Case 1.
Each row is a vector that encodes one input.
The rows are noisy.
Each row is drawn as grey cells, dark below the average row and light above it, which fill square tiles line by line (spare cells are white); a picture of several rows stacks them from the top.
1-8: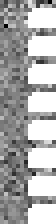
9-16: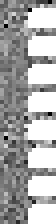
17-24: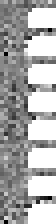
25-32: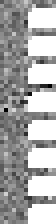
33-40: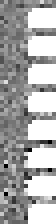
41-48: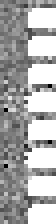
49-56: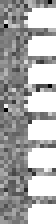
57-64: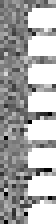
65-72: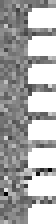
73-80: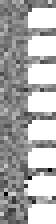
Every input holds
a true/false value, together with either a point on a 6-point circle, or a fixed value.
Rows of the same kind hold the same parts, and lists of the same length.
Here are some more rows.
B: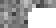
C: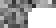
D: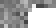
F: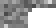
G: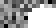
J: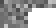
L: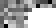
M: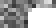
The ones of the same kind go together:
B, D, F, J, L
C, G, M

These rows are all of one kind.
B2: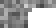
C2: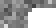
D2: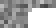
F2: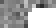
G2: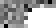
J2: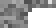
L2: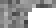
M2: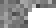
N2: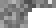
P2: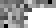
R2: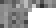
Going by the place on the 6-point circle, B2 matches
F2, L2, M2 and R2.
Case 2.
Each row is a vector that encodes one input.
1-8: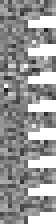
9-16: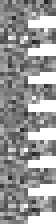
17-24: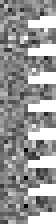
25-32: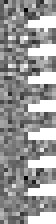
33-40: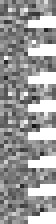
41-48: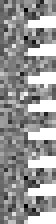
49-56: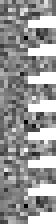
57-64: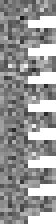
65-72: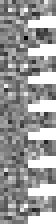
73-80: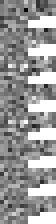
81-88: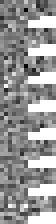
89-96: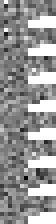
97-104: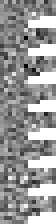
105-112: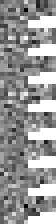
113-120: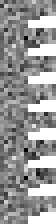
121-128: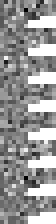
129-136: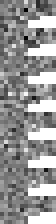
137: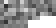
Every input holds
a point on a 4-point line and a true/false value.
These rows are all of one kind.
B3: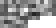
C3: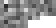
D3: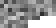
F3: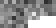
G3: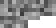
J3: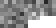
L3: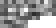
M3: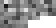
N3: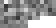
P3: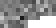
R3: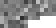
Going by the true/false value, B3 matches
D3, L3, P3 and R3.
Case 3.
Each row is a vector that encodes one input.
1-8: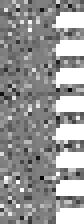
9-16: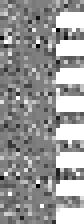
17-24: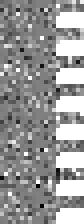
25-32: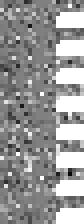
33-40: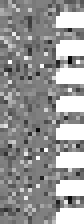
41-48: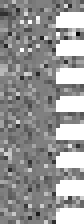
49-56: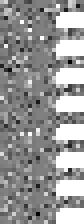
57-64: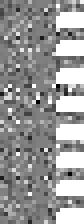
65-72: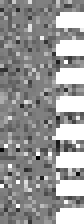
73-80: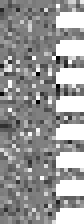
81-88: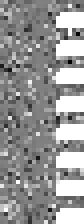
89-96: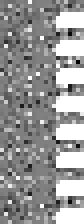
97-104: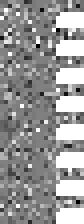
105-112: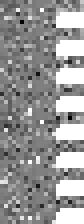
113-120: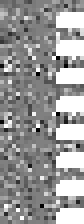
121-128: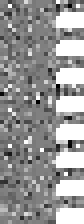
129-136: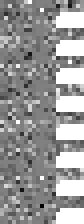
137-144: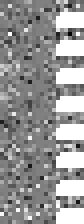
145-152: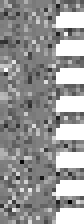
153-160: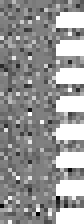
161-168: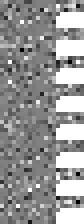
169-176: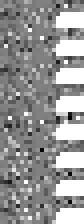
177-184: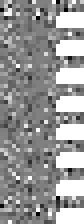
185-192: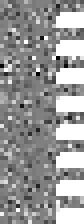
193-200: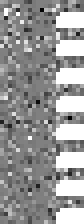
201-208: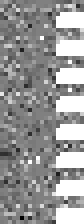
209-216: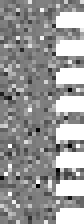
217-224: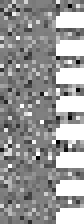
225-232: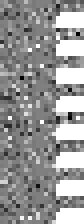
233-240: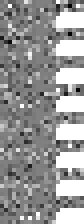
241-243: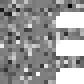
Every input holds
a point on a 4-point line, together with either a fixed value, or four true/false values.
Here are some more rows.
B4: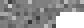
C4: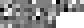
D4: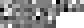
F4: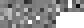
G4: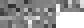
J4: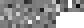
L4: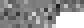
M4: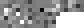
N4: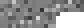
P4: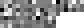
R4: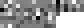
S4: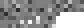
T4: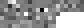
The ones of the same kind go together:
B4, F4, G4, J4, L4, M4, N4, S4, T4
C4, D4, P4, R4

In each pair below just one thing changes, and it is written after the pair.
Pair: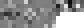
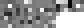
one of the four true/false values
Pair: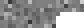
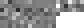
one of the four true/false values
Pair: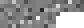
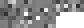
one of the four true/false values
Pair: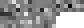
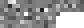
the place on the 4-point line
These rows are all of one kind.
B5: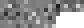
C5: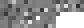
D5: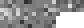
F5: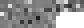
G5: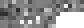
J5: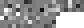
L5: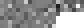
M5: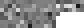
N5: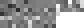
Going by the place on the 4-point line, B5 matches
G5 and L5.
